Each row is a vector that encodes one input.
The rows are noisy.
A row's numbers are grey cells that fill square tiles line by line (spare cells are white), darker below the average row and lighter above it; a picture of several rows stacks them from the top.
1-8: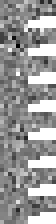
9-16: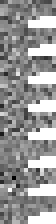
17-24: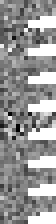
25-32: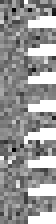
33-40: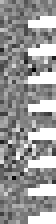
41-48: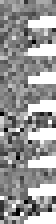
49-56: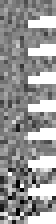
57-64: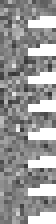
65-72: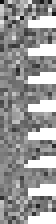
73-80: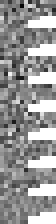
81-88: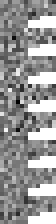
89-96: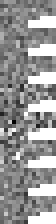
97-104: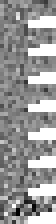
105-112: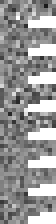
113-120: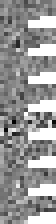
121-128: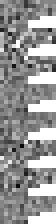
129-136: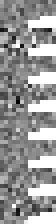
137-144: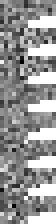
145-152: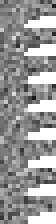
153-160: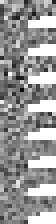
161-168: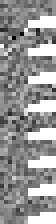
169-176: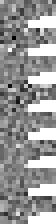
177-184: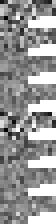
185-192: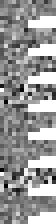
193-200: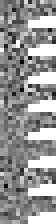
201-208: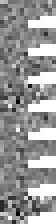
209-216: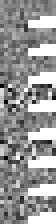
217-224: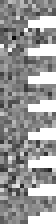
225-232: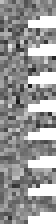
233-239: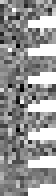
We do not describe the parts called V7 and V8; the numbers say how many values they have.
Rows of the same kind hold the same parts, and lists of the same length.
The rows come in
3 kinds.
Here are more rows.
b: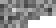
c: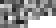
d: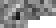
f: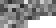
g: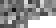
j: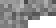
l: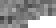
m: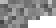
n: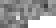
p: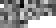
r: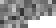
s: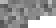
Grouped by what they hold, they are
b, l, m, n, r, s
c, f, g, p
d, j

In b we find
a node of a 9-node tree and a true/false value.
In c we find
a point on a 3-point line and a point on a 5-point line.
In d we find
a value of V7 and a value of V8.
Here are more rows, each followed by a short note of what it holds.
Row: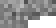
a value of V7 and a value of V8
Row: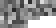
a point on a 3-point line and a point on a 5-point line
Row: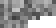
a value of V7 and a value of V8
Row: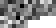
a point on a 3-point line and a point on a 5-point line
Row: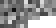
a point on a 3-point line and a point on a 5-point line
